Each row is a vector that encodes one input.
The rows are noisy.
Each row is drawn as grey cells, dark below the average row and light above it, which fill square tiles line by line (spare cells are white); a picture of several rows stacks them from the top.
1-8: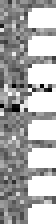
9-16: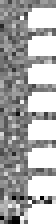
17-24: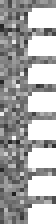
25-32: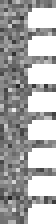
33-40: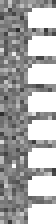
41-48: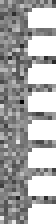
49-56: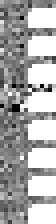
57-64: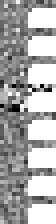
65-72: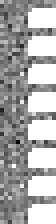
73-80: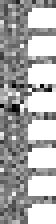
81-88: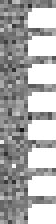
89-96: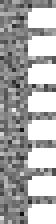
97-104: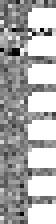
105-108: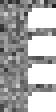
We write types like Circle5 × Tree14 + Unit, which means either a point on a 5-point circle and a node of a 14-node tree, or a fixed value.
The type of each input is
Bool × Tree7 + Unit.
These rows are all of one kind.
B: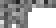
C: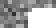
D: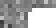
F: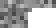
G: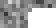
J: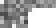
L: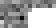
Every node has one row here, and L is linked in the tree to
G.
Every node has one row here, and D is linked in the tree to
C, G and J.
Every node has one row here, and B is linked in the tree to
J.
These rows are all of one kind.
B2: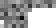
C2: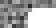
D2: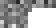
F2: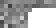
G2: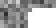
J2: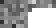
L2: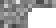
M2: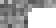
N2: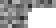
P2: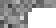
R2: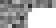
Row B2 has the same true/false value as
D2, G2 and M2.
